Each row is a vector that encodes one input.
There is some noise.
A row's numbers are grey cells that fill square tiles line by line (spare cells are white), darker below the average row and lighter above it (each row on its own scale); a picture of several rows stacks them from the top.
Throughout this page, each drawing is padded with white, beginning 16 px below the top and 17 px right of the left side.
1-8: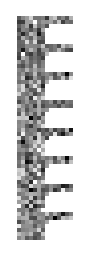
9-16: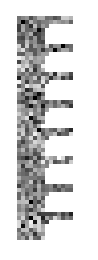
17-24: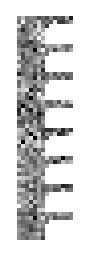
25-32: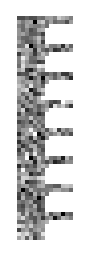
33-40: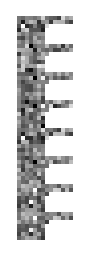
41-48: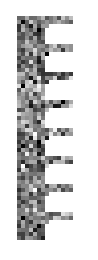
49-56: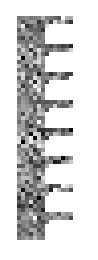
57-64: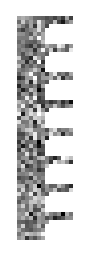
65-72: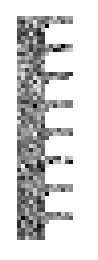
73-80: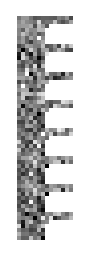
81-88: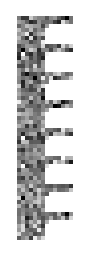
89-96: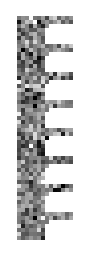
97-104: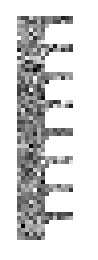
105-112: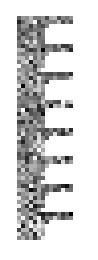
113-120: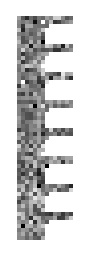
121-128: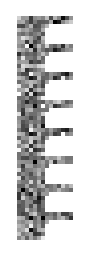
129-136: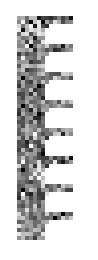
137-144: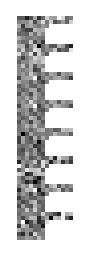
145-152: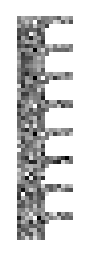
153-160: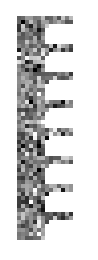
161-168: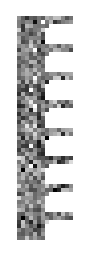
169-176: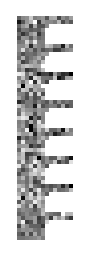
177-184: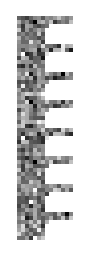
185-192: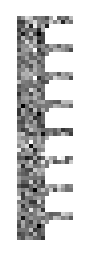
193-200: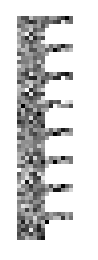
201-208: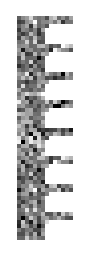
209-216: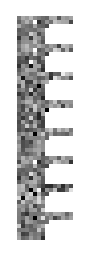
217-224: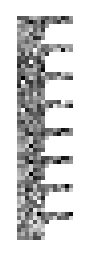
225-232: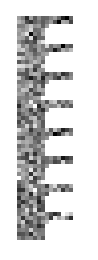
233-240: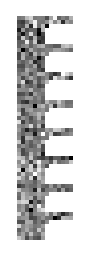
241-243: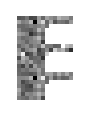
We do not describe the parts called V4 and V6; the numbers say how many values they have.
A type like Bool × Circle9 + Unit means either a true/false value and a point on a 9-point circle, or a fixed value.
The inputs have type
Bool × Circle10 + (Circle8 + V6) × V4 + Unit.
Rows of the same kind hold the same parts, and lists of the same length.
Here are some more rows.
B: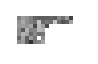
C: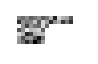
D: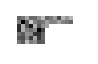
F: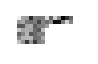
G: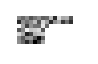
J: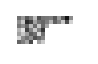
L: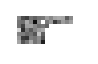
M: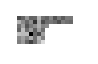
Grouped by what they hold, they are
B, J, M
C, G
D
F, L

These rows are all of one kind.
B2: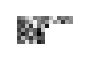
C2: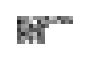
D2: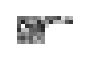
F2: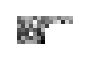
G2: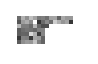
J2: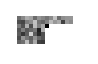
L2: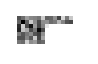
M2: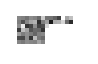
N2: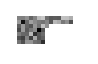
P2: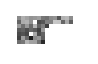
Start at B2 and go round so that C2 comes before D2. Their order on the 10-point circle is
B2, L2, C2, D2, M2, G2, P2, F2, N2, J2.
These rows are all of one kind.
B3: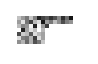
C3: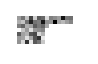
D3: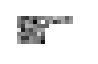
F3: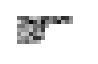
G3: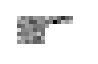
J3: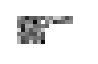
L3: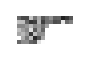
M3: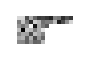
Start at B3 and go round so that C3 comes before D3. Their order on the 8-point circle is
B3, C3, F3, M3, J3, D3, G3, L3.
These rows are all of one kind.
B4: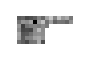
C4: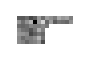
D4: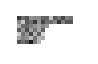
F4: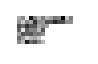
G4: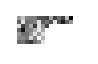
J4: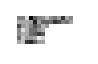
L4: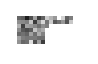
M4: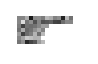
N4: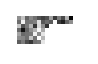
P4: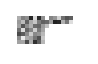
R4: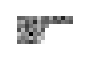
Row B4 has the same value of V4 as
C4 and L4.
